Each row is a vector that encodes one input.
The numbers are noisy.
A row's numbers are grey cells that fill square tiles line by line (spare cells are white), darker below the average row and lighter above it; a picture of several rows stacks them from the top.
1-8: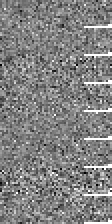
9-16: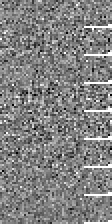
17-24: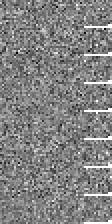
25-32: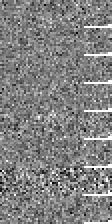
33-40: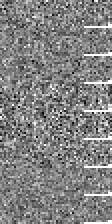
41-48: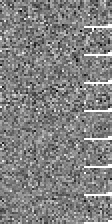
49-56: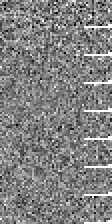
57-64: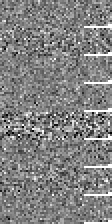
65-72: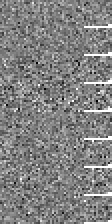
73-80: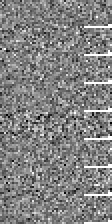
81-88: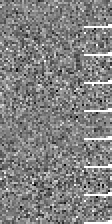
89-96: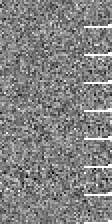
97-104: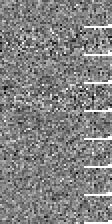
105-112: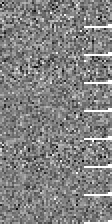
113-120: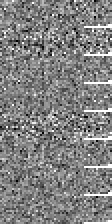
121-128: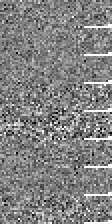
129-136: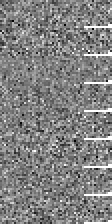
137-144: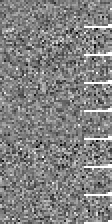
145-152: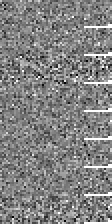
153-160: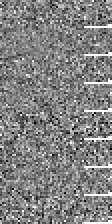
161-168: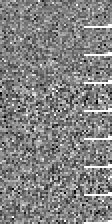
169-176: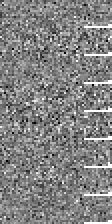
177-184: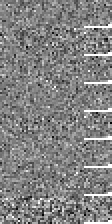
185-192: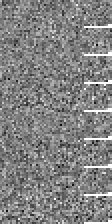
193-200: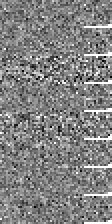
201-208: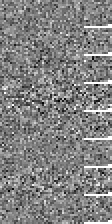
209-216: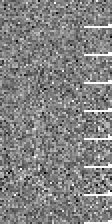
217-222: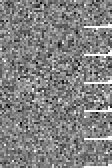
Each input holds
a point on a 4-point line, together with either a point on a 9-point circle and a true/false value, or a list of up to two points on a 7-point line.
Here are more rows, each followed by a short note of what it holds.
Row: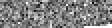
a point on a 9-point circle, a point on a 4-point line and a true/false value
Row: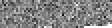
a point on a 9-point circle, a point on a 4-point line and a true/false value
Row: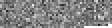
a point on a 4-point line, together with a list of one item
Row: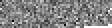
a point on a 4-point line, together with the empty list
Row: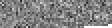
a point on a 4-point line, together with a list of one item
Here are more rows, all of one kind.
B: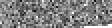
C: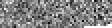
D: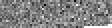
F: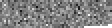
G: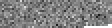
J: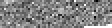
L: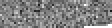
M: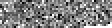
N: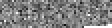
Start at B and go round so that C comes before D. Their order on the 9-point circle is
B, C, G, J, M, L, D, N, F.
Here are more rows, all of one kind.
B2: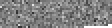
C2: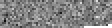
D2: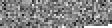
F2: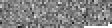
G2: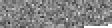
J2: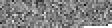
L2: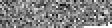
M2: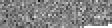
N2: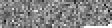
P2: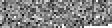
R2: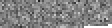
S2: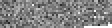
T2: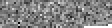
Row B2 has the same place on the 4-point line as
D2, G2 and R2.
